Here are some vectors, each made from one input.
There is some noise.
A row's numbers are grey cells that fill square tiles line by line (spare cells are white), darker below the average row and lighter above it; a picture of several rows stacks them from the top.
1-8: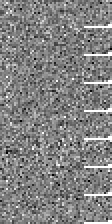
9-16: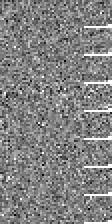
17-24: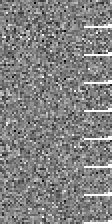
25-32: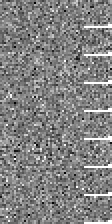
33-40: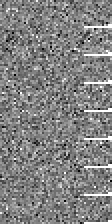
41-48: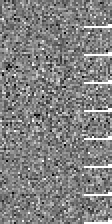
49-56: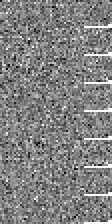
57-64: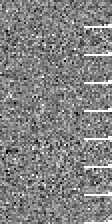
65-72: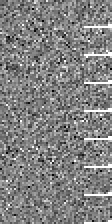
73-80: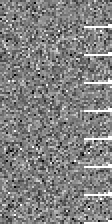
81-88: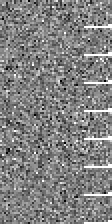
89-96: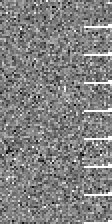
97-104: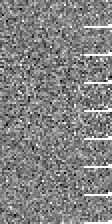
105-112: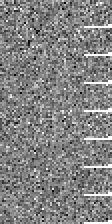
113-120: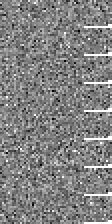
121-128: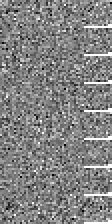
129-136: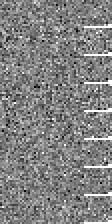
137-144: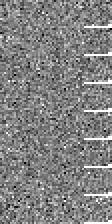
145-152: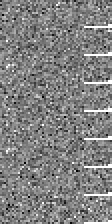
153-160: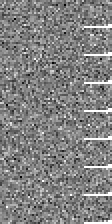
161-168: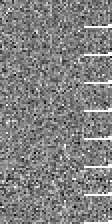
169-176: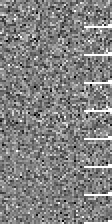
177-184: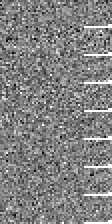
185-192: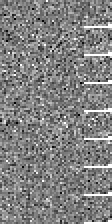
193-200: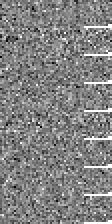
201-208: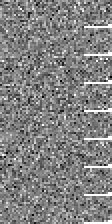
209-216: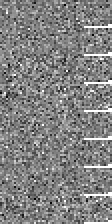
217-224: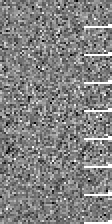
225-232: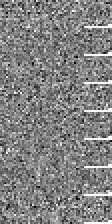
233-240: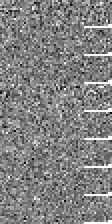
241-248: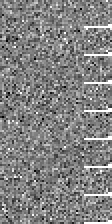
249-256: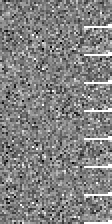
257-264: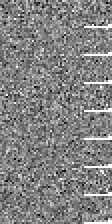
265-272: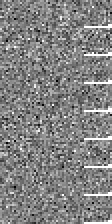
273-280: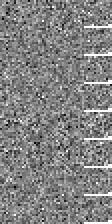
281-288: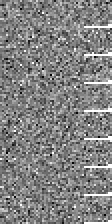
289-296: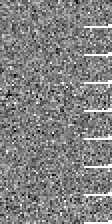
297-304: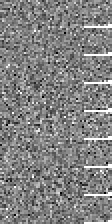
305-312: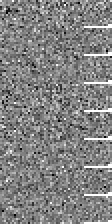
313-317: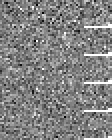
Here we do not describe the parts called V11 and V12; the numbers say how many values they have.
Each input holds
a true/false value, a value of V11 and a value of V12, together with either a point on a 7-point line, or a point on an 8-point line.
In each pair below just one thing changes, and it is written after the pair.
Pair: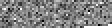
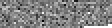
the true/false value
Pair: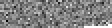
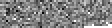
the true/false value
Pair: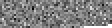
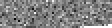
the value of V12
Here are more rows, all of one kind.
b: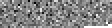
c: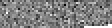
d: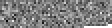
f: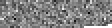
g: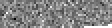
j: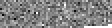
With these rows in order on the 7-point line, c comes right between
f and g.
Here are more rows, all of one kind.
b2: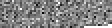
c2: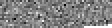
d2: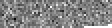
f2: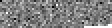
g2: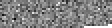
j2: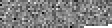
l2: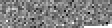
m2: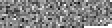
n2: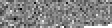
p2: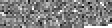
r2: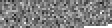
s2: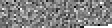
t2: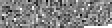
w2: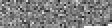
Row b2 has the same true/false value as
m2, p2, s2 and t2.
